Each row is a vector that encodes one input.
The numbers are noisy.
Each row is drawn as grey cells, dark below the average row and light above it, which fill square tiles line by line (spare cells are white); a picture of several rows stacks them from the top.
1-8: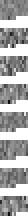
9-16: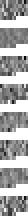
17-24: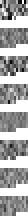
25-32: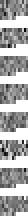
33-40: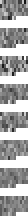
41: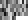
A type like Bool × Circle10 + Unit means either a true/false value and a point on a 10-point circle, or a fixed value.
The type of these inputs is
Bool × Line5.
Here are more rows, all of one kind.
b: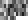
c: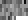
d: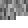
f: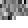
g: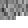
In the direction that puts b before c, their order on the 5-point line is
b, f, c, g, d.
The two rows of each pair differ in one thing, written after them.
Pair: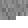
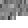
the place on the 5-point line
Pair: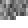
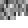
the place on the 5-point line
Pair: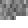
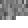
the true/false value
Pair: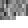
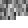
the place on the 5-point line
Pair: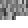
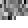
the true/false value
